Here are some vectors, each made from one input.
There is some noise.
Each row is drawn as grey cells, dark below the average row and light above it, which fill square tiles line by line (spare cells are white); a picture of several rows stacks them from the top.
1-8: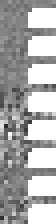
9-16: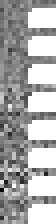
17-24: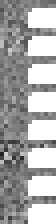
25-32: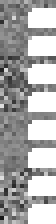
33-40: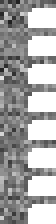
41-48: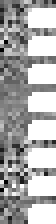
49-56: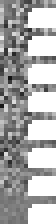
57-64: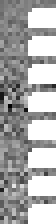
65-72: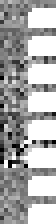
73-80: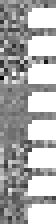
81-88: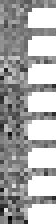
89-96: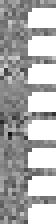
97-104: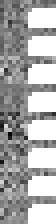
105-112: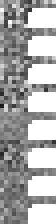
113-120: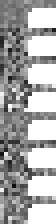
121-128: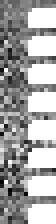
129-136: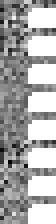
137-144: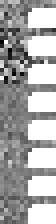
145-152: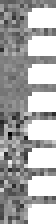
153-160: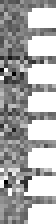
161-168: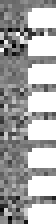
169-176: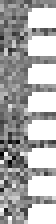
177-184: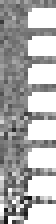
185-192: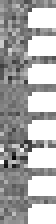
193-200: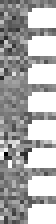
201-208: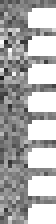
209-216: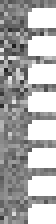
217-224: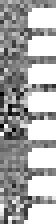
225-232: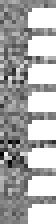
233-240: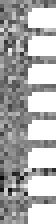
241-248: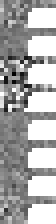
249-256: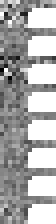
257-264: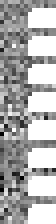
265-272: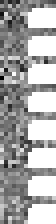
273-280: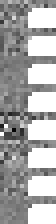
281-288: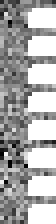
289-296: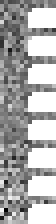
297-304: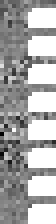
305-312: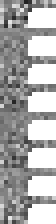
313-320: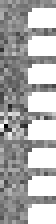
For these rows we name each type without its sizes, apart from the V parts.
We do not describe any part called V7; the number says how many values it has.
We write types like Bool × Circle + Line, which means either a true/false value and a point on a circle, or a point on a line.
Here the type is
List((Circle + V7) × Line).
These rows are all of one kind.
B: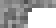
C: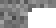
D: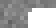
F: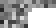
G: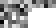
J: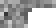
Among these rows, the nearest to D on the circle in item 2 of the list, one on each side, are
G and J.
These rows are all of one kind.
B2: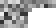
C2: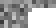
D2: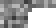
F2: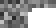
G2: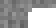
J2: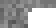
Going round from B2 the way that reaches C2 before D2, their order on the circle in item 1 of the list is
B2, G2, C2, F2, J2, D2.
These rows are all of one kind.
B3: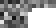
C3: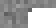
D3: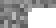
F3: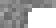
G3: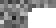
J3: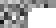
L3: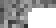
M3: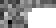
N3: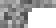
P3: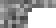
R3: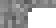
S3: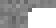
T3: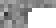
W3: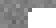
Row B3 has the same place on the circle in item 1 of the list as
C3, G3 and S3.
